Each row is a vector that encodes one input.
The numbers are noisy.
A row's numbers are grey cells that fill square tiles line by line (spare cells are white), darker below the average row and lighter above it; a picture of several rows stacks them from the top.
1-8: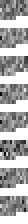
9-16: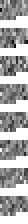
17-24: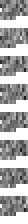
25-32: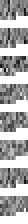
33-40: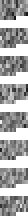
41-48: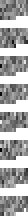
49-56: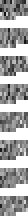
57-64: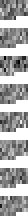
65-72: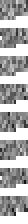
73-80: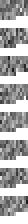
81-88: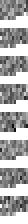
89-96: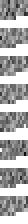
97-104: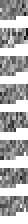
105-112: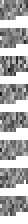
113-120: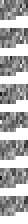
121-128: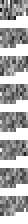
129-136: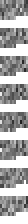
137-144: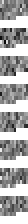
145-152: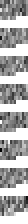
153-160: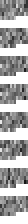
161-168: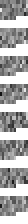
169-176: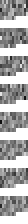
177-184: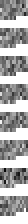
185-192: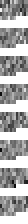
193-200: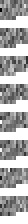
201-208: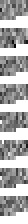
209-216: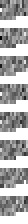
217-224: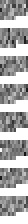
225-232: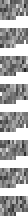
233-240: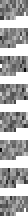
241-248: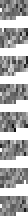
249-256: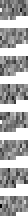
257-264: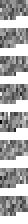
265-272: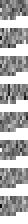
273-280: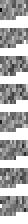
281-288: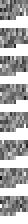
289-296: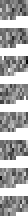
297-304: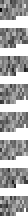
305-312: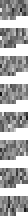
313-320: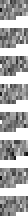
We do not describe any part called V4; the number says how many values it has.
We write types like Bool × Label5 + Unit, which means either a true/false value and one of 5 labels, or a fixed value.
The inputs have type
Bool × Line7 × (Line7 + V4) + List3(Line6).
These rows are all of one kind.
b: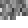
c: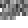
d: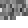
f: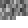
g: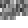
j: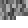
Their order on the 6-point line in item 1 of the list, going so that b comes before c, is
d, b, j, f, g, c.
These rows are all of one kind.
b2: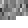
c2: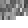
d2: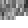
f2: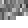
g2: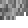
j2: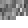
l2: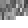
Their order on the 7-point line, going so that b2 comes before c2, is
d2, g2, b2, j2, l2, c2, f2.
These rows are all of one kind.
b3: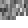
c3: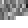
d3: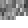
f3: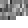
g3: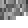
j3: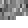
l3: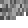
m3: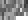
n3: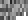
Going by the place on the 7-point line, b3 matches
c3 and d3.
